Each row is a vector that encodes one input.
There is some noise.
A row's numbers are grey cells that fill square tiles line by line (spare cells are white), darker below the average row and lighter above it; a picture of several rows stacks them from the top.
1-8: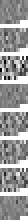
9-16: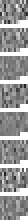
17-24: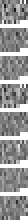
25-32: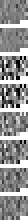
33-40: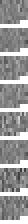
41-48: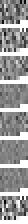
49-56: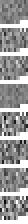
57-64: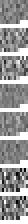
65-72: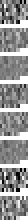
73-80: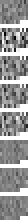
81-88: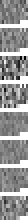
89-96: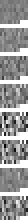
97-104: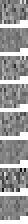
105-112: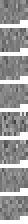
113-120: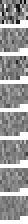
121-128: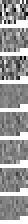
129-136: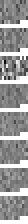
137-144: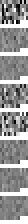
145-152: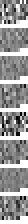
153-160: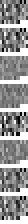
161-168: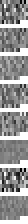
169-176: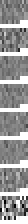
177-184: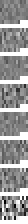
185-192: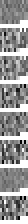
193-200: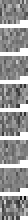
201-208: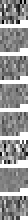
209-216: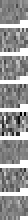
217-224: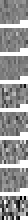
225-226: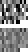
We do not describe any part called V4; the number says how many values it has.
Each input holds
a point on a 5-point line, together with a list of up to two items, each a true/false value and a value of V4.
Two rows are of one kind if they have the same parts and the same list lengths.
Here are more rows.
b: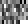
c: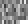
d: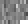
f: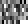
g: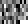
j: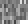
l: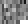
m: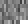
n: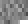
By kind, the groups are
b, c, f, j
d, g, m
l, n

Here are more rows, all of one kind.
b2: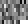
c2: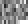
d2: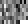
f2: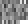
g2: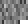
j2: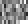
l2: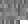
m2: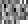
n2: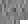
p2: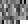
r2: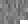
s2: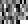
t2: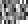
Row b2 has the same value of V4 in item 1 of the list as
d2, f2, j2 and s2.
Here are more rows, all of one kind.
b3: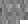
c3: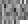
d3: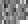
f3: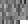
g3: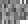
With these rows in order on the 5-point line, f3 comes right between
b3 and d3.
